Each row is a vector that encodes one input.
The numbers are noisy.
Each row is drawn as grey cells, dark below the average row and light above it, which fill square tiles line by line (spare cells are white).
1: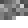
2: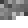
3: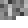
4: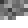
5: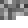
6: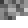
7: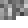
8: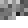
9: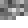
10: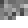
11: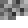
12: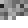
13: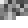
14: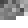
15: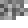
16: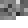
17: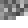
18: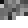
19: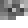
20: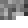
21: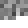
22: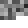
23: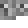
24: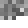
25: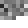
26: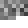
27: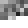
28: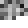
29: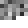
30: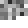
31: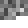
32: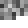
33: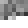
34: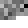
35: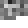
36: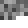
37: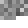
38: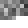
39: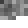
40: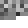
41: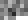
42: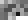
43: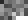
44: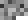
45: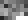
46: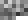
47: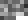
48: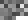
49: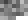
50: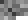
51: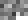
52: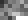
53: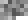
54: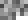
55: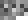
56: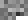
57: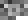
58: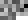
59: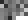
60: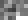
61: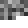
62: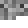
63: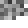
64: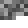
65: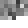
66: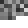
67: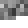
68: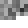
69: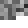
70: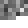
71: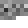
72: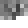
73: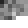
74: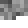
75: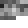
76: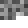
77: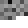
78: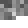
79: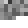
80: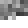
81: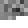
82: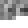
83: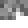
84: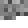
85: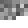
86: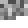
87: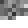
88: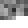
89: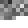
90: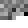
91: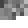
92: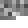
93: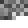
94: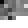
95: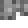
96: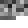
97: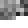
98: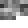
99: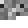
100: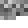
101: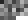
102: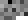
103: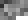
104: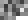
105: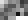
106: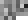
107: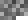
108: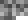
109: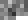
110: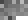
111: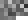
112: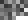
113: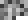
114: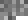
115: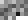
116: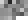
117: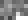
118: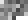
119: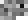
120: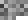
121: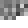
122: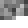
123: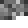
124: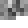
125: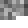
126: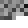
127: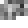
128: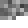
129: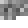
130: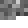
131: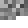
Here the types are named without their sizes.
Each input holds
a node of a tree, together with either a node of a tree, or four true/false values.
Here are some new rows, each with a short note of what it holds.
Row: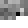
a node of each of two trees
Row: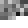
a node of each of two trees
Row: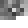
a node of a tree and four true/false values
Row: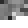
a node of a tree and four true/false values
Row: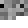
a node of each of two trees
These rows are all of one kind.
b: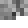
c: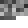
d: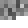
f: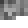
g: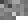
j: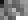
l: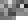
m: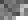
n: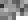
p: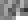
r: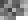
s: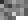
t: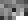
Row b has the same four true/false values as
d and l.
